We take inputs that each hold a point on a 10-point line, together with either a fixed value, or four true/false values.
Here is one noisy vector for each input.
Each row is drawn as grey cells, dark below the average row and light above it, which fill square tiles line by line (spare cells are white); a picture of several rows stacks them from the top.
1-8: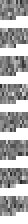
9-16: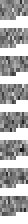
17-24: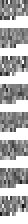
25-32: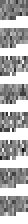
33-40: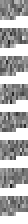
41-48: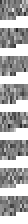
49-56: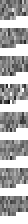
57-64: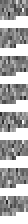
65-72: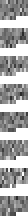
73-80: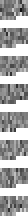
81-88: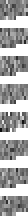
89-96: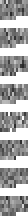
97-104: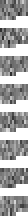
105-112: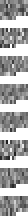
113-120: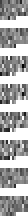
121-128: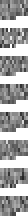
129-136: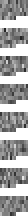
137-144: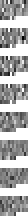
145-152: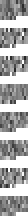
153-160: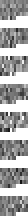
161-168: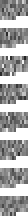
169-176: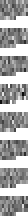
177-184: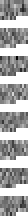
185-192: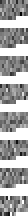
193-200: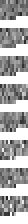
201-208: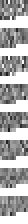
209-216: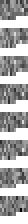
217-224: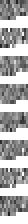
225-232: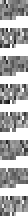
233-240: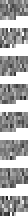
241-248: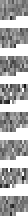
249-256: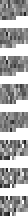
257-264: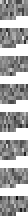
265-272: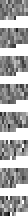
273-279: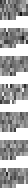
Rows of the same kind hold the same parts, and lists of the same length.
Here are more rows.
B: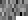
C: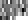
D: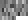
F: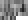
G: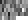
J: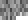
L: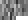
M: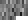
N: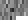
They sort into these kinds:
B, D, F, G, J, L, M, N
C

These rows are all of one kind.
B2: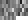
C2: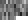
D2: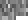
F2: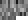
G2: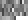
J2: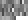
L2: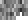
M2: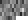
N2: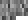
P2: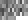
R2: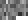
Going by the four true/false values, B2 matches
G2, J2, L2 and P2.
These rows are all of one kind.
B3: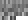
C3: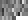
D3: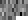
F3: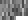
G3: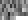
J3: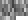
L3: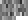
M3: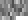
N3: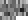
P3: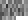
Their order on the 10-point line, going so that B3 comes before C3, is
N3, L3, P3, M3, J3, B3, C3, F3, D3, G3.
